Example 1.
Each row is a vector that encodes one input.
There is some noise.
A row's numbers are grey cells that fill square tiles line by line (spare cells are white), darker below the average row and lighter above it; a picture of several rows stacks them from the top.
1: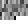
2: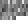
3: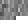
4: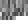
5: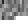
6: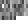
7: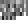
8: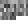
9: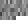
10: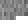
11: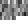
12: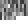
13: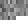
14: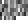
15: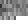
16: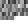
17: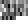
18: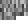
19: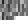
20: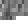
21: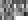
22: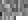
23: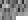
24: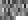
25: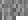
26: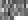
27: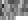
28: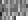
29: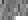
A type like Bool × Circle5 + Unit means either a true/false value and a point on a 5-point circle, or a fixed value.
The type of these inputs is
Line4.
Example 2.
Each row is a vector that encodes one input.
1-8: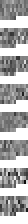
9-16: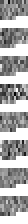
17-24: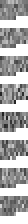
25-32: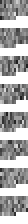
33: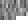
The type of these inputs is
Circle5.
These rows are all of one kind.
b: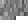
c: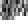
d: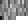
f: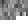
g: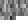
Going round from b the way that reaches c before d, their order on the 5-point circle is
b, c, d, g, f.
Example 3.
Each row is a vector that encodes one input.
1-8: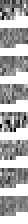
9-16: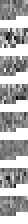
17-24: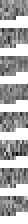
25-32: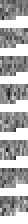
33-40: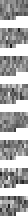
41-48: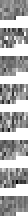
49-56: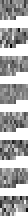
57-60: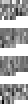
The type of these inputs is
Label5.
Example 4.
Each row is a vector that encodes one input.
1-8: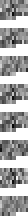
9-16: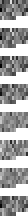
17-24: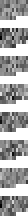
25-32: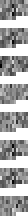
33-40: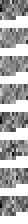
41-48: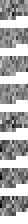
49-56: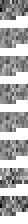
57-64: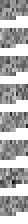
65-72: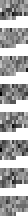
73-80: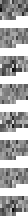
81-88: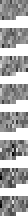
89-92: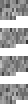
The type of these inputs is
Line4.
